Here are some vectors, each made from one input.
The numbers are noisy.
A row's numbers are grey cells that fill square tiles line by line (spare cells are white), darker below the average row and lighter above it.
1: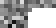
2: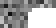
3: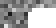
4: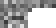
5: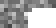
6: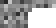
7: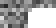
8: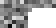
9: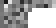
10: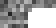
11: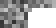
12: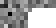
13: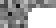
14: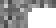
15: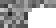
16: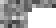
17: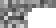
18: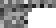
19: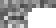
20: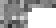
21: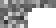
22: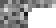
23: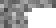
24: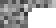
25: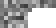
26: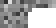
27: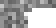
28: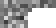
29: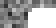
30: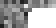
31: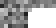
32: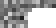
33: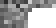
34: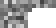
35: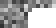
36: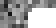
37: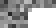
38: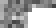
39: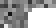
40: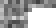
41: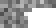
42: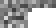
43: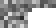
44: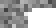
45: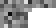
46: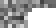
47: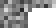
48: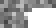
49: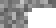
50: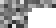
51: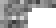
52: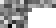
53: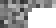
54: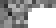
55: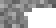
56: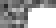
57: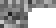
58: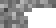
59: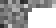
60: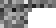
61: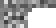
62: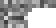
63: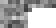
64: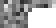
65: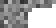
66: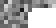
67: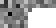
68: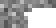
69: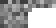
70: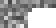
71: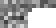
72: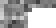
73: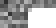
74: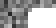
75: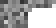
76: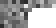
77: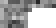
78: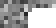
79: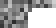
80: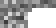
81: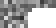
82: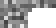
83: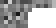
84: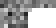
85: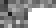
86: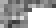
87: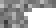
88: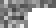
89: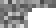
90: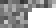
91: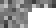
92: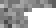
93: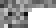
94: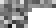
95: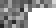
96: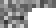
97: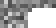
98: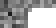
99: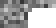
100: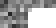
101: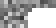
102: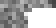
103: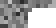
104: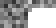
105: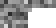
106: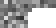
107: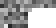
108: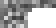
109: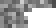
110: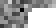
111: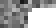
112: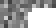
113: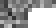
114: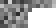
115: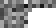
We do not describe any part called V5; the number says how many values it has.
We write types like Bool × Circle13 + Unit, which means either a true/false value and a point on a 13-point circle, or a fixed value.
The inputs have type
Bool × Circle6 × V5 + Line6.
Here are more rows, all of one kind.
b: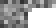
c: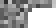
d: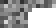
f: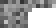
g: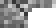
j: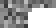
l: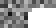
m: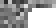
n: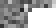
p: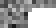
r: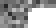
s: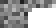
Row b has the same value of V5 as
d, f, p and s.
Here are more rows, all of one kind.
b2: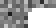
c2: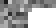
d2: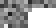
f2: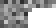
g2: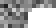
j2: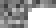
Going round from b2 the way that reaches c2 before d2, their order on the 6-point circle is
b2, c2, j2, f2, g2, d2.
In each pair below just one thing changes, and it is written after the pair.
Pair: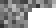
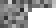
the place on the 6-point circle
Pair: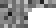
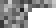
the true/false value
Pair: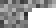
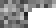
the place on the 6-point circle
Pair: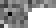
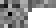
the value of V5
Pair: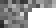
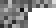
the place on the 6-point circle
